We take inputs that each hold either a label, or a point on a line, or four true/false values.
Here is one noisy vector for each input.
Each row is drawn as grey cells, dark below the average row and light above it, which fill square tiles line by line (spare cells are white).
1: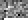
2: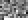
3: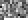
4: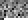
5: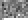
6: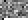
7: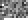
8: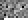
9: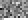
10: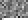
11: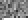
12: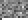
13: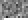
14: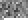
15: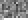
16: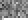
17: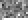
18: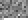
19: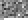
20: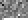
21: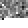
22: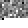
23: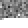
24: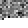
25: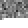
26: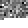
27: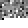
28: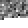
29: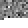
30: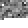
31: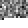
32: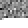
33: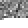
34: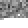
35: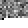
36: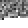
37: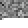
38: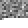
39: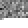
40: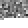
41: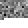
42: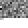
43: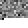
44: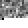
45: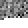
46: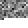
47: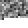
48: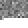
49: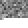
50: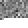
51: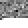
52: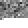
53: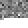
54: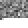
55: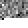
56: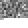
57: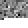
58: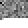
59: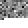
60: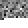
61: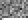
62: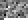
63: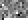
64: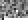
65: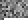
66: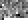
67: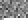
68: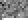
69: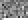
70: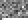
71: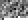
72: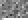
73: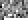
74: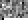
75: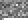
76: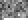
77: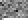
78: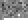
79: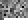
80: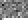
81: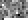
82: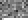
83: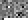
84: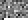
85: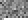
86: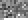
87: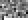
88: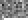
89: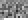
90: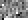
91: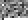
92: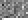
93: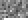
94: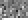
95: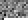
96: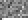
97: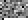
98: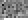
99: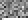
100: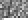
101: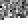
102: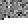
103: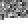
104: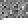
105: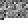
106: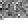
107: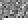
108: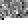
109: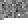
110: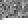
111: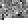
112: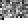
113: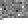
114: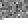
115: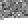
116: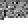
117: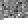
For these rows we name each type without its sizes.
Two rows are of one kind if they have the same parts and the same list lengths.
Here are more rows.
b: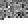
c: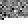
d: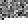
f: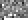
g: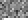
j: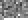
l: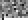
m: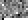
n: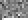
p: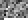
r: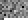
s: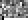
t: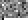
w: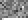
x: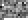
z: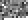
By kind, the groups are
b, c, d, p, r
f, l, m, s, t, x, z
g, j, n, w

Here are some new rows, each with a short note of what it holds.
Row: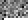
a point on a line
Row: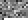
a point on a line
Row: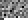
a point on a line
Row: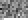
four true/false values
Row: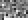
a label
